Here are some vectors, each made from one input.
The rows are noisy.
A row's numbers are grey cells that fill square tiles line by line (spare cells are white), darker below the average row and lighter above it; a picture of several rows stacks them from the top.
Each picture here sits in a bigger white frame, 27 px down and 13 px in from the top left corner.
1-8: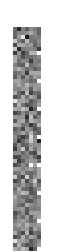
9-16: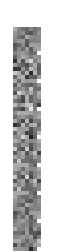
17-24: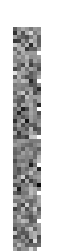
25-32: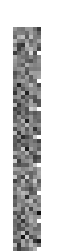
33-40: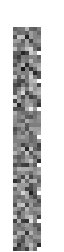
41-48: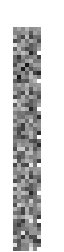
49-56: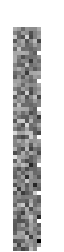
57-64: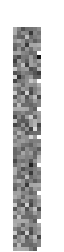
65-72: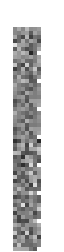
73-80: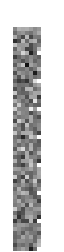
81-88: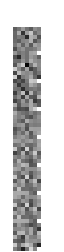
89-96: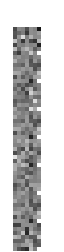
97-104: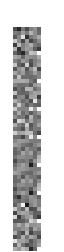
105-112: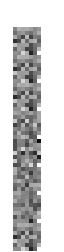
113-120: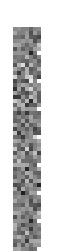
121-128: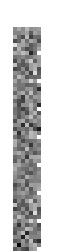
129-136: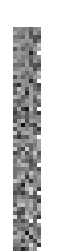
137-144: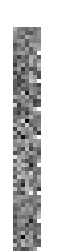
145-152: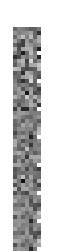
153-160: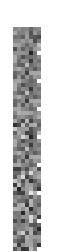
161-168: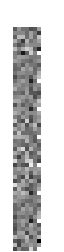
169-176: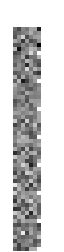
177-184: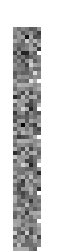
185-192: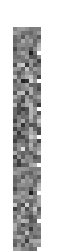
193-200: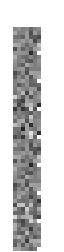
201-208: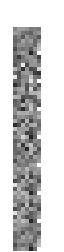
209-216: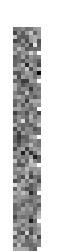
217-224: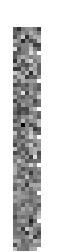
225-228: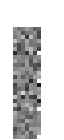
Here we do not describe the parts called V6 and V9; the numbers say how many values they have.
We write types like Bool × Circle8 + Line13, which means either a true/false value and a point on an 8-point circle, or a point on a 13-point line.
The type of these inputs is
Bool × Bool × Bool × Bool + Line4 × (Line7 + V9) × V6.
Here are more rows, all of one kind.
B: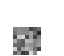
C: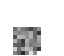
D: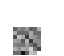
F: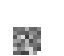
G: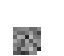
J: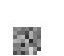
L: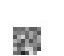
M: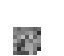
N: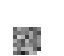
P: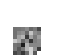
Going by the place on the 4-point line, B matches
F, L, M and P.
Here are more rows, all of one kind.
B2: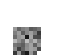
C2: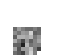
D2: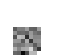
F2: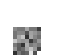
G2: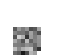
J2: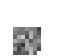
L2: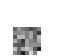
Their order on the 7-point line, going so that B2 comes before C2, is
F2, B2, J2, C2, L2, G2, D2.
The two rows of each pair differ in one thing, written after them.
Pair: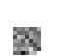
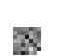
the place on the 7-point line
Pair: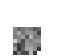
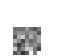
the place on the 7-point line
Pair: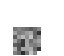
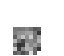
the place on the 4-point line
